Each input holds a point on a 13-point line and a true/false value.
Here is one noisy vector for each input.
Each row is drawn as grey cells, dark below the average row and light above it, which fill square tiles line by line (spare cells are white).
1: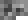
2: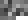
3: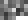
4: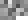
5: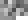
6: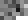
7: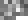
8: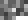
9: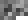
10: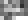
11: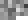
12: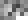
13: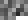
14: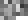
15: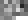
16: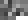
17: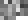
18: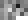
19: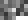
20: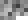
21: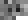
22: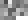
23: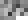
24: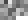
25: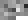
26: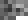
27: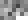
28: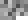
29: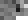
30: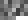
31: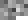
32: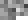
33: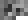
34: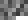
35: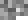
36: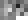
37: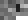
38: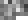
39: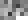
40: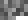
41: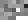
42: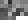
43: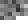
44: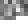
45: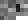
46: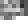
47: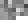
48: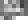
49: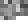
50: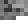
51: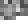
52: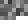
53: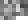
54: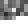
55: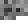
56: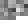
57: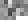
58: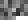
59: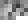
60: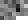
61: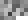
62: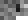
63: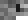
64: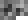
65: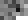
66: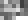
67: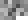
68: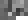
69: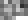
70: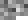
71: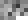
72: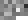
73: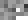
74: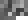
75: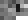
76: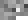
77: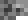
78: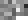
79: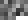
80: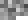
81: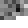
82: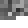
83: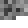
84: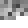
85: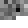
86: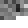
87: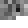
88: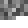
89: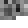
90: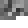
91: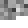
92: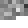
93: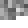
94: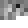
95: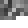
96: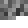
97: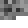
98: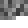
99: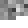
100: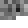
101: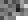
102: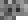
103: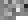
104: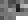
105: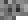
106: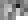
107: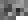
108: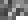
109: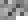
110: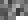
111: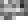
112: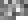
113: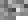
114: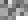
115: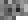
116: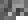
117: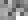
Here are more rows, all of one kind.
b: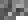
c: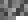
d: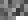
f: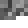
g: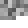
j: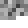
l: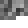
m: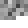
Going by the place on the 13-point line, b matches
f and l.
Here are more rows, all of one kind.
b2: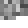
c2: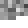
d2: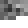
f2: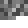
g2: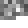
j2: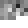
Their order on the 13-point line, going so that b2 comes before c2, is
f2, b2, g2, d2, c2, j2.
